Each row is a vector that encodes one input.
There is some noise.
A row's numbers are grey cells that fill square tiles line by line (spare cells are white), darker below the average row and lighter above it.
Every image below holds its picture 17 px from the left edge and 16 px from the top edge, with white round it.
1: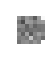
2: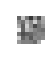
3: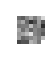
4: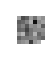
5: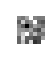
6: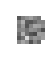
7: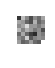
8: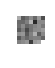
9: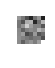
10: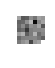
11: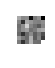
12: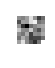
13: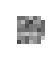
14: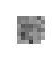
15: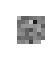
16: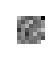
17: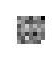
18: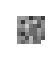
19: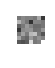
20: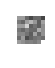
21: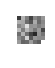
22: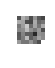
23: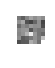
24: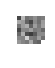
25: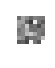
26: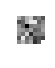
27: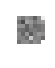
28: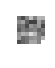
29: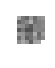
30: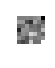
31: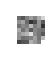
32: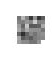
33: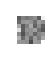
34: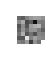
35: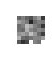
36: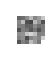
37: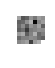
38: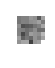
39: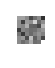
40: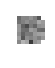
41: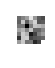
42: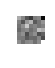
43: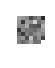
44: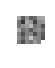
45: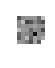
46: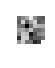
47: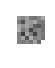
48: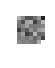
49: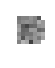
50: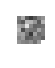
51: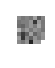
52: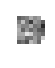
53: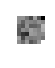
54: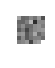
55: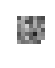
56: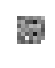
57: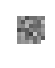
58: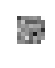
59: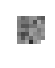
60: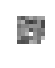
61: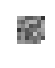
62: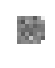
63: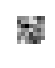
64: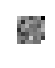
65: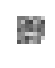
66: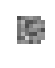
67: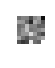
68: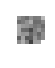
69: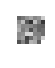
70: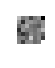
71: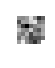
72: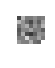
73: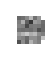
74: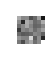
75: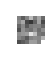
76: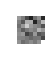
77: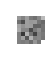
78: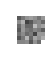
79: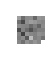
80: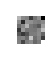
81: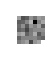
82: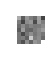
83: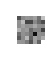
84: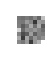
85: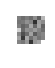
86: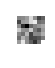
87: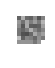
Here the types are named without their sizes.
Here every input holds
a label, together with either a fixed value, or four true/false values.
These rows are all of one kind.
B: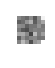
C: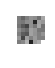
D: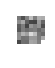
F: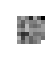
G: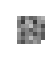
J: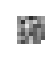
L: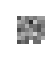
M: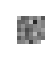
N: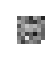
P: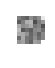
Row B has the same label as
M and P.
